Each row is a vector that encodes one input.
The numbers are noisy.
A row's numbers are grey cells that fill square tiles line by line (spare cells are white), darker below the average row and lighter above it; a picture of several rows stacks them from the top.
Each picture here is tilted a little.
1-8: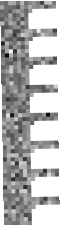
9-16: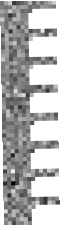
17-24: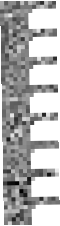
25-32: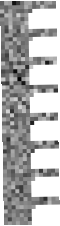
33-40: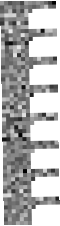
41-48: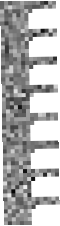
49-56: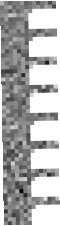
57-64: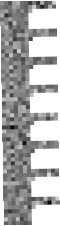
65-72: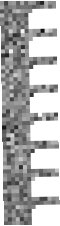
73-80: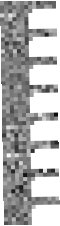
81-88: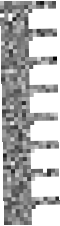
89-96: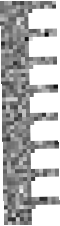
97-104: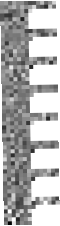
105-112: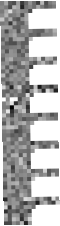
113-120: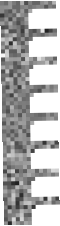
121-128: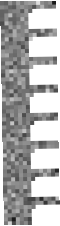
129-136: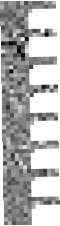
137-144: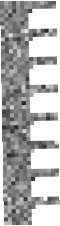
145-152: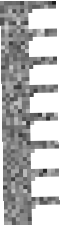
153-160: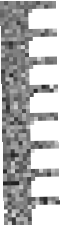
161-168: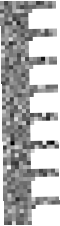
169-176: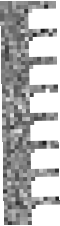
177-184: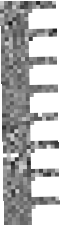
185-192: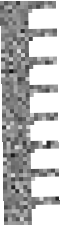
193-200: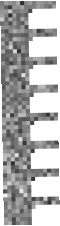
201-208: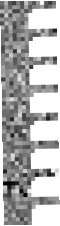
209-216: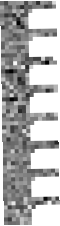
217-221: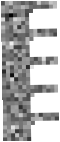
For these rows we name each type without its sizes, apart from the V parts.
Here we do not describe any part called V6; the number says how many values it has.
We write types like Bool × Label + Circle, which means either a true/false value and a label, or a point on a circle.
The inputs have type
Bool × Bool × Bool × Bool + Label + Line × List(V6).
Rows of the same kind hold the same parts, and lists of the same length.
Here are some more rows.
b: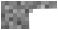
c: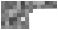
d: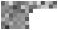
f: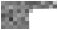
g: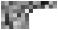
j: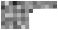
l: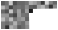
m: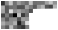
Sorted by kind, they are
b, f
c
d, m
g
j, l

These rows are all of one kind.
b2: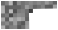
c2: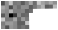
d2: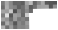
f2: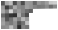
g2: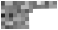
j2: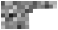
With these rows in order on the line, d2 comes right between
b2 and j2.
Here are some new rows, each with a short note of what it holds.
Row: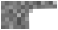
four true/false values
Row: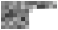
four true/false values
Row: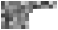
a label
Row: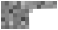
four true/false values
